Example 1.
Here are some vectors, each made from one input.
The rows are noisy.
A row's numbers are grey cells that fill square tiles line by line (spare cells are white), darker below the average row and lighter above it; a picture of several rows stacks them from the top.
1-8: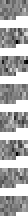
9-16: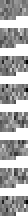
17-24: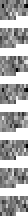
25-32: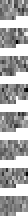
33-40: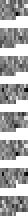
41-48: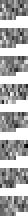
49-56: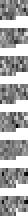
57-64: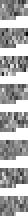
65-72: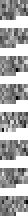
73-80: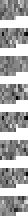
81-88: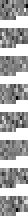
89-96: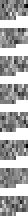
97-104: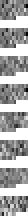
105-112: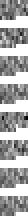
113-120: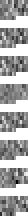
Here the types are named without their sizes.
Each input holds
either a fixed value, or a node of a tree.
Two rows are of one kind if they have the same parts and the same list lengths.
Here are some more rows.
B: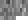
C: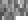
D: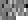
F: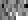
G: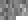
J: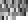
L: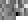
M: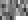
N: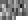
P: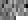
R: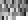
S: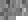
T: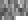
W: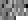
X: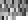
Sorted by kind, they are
B, C, D, F, G, L, M, N, P, S, T, W
J, R, X

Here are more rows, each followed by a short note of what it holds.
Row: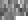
a node of a tree
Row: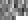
a node of a tree
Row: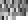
a fixed value
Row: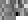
a node of a tree
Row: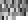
a fixed value
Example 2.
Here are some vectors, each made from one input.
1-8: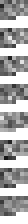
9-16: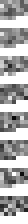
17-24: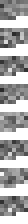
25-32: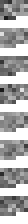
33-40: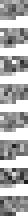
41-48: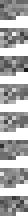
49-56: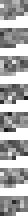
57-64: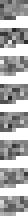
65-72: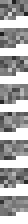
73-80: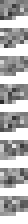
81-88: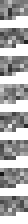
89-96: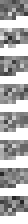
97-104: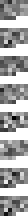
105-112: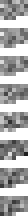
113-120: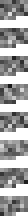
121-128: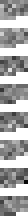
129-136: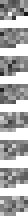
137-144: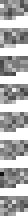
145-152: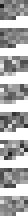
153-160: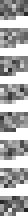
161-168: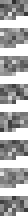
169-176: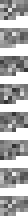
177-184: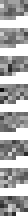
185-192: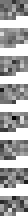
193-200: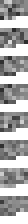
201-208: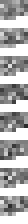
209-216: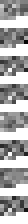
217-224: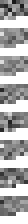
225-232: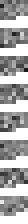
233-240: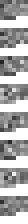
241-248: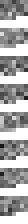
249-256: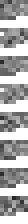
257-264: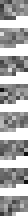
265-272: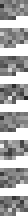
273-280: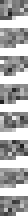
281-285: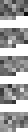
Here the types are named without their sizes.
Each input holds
a point on a circle.
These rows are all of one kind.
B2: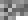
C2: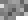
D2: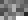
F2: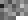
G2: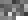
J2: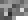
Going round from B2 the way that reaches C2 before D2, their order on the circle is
B2, C2, J2, F2, G2, D2.
